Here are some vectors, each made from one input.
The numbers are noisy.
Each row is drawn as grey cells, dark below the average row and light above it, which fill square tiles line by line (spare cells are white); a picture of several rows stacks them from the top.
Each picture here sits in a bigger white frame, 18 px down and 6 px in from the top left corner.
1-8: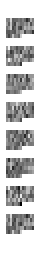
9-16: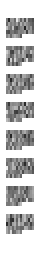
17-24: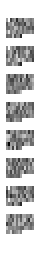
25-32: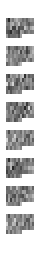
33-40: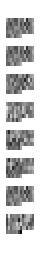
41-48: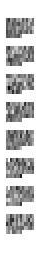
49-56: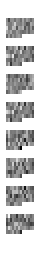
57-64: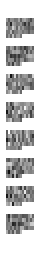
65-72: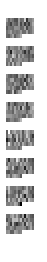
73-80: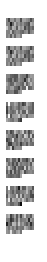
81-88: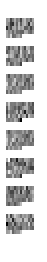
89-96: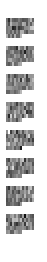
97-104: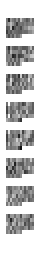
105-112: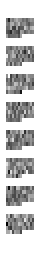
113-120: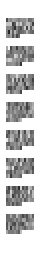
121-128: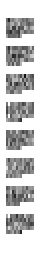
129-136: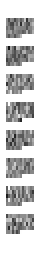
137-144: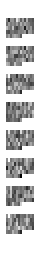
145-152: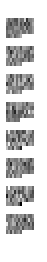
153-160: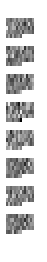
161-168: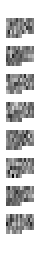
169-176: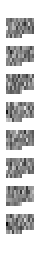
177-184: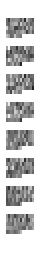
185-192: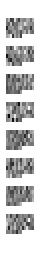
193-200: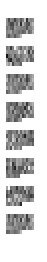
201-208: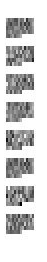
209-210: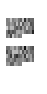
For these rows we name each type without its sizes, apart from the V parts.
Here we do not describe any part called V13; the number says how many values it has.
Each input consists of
a label, together with either a point on a circle, or a value of V13.
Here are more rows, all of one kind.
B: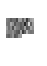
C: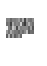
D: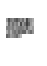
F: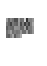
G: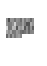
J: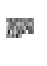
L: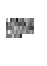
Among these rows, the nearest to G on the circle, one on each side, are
D and F.
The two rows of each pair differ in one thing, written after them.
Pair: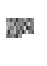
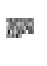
the place on the circle
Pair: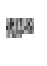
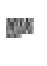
the label
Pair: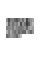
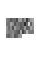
the place on the circle
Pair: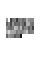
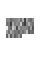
the label
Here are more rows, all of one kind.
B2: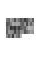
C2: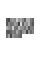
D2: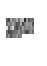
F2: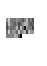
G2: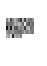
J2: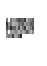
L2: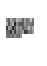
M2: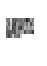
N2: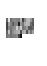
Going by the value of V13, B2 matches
G2 and J2.
